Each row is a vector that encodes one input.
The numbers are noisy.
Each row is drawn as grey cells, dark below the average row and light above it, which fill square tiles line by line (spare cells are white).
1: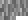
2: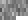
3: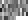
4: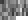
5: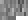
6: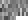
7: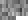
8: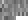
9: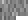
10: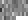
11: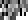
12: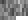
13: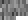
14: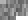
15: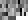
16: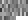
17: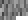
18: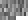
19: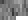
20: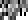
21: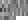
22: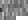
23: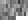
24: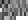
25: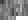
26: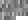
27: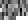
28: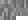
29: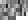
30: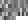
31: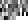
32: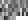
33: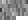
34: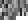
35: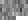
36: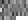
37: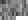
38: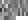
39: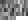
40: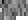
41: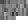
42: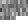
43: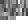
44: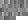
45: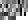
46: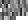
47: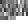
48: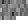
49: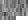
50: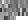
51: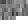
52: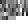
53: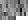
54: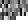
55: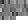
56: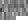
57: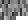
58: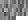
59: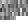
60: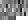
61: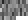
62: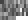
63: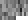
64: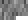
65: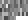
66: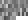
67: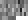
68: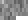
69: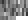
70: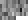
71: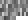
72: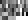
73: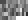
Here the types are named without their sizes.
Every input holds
a point on each of two lines and a true/false value.
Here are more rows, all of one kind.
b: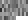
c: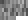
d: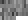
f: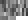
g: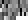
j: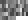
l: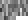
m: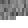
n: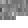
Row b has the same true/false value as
l and n.
